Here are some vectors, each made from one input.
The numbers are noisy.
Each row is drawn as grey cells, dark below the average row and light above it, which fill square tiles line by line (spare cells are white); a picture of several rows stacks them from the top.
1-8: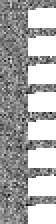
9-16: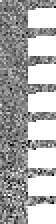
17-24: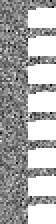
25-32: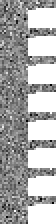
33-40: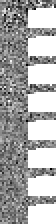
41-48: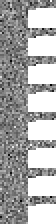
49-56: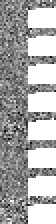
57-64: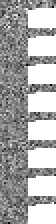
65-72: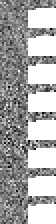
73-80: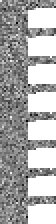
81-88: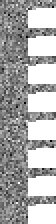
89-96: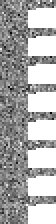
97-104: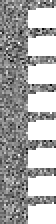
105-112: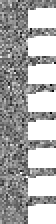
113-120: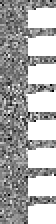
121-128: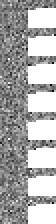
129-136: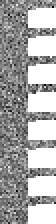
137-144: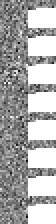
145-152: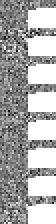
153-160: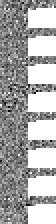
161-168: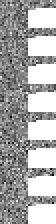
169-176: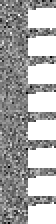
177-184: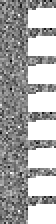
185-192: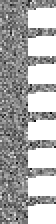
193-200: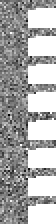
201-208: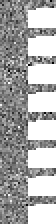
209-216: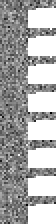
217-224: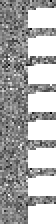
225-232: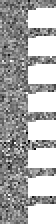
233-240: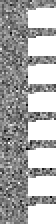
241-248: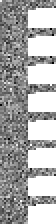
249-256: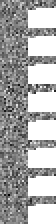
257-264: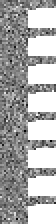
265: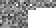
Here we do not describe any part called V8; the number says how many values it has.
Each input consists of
one of 9 labels, a node of a 10-node tree and a true/false value, together with either a point on a 10-point line, or a value of V8.
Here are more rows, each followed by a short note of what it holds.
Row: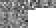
one of 9 labels, a node of a 10-node tree, a true/false value and a value of V8
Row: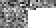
one of 9 labels, a point on a 10-point line, a node of a 10-node tree and a true/false value
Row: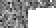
one of 9 labels, a node of a 10-node tree, a true/false value and a value of V8
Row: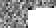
one of 9 labels, a node of a 10-node tree, a true/false value and a value of V8
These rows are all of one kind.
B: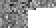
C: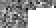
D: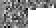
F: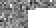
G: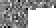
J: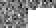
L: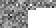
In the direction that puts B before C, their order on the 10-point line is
L, B, F, J, D, C, G.
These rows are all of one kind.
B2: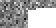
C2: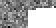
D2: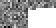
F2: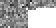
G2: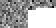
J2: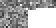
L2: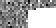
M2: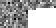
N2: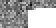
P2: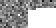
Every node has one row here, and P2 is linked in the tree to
G2.
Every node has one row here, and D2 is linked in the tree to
B2 and N2.
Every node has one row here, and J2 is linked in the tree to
F2.
